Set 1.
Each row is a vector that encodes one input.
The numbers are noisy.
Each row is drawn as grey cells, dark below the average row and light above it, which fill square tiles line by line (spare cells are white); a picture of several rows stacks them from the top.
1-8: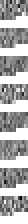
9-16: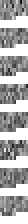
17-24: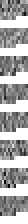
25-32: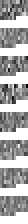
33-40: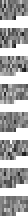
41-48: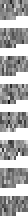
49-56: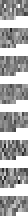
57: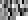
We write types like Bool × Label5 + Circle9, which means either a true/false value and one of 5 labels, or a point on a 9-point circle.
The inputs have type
Line9.
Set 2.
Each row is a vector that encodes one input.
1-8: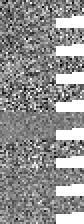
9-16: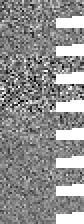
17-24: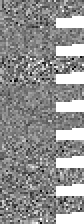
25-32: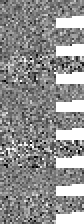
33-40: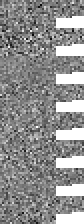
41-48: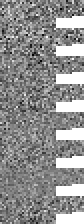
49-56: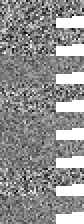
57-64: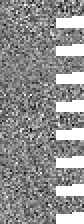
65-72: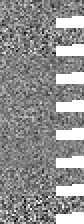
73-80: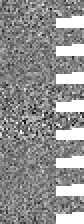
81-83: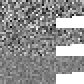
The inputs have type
Label12.
